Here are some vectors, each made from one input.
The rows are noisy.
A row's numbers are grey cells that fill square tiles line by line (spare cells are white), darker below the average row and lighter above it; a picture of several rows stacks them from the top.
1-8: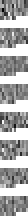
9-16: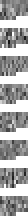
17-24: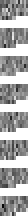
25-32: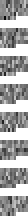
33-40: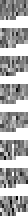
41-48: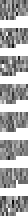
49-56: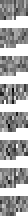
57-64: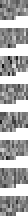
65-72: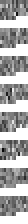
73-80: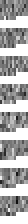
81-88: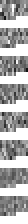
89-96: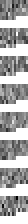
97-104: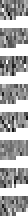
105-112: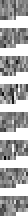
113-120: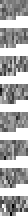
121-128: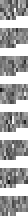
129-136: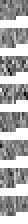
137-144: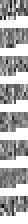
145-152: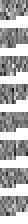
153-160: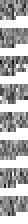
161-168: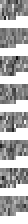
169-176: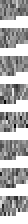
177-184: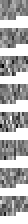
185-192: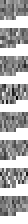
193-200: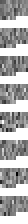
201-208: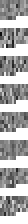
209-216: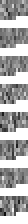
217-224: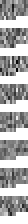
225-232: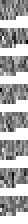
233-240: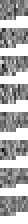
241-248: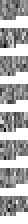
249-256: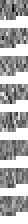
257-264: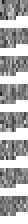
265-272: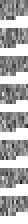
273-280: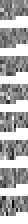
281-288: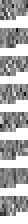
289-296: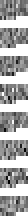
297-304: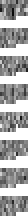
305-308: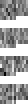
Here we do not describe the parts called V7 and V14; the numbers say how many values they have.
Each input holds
a true/false value and a value of V14, together with either a point on a 4-point line, or a value of V7.
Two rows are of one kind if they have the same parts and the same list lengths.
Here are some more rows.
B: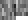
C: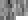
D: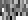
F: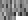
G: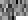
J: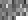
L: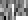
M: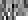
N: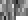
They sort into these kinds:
B, J, M
C, D, F, G, L, N

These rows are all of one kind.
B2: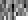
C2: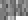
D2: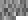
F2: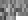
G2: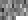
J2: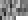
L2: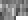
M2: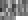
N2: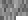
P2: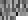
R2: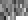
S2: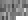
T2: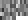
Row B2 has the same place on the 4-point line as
N2 and P2.
